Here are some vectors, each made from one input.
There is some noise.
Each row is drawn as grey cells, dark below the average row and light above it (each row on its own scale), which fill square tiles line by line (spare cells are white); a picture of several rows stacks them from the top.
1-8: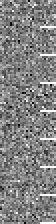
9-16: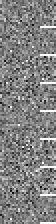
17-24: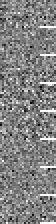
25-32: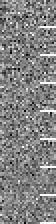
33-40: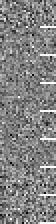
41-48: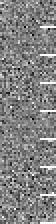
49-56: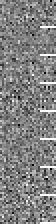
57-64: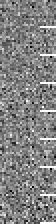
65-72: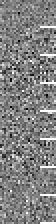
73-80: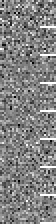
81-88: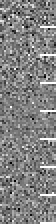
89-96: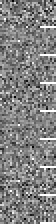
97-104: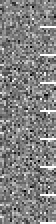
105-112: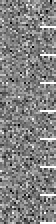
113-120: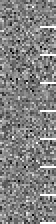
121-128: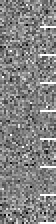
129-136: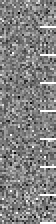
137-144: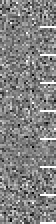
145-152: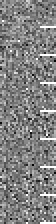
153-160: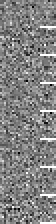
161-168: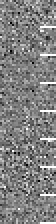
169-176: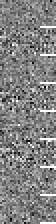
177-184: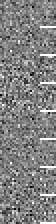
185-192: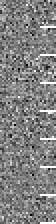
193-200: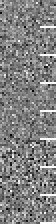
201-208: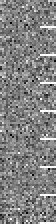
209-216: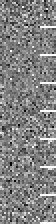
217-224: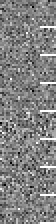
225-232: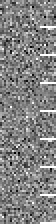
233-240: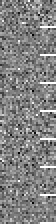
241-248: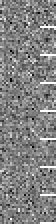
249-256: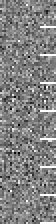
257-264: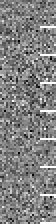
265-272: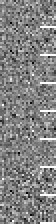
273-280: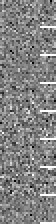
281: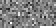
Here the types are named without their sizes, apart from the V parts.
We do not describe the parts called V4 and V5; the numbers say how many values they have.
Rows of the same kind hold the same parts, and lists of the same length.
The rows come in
2 kinds.
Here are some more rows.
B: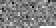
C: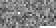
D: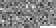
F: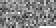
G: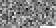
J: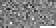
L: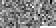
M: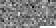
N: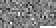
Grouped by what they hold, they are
B, C, F, J, M, N
D, G, L

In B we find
a value of V4.
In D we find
a point on a circle, a point on a line, a true/false value and a value of V5.
